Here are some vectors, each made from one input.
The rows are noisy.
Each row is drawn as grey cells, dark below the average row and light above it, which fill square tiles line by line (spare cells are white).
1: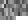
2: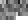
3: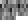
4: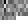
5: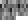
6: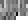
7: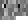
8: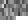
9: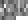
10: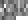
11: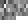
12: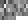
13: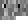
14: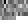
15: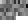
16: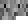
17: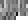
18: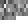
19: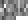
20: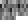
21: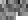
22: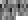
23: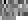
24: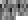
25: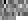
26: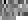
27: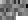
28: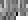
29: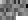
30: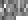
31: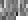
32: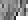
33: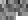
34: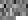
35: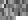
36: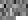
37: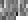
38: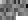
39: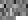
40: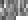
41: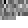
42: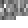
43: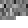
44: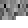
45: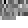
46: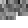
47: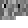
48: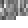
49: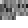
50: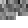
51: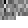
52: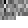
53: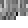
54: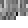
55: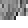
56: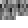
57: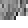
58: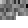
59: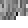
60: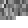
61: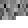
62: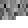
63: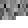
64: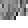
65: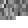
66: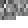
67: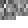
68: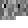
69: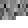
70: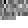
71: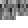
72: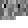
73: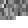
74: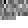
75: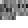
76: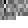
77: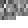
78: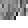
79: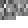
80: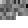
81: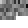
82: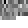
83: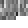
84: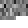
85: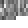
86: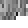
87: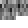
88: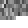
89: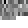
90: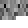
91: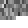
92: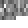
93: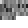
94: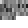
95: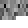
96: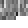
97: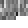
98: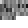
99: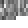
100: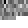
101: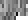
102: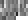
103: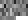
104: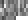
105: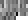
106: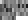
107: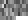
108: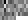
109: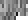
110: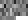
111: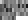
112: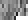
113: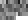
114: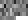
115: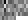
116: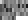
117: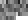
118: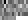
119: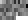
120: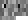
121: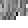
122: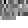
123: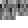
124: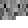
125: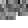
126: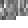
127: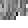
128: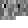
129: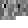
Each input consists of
either a point on a 10-point line, or three true/false values.
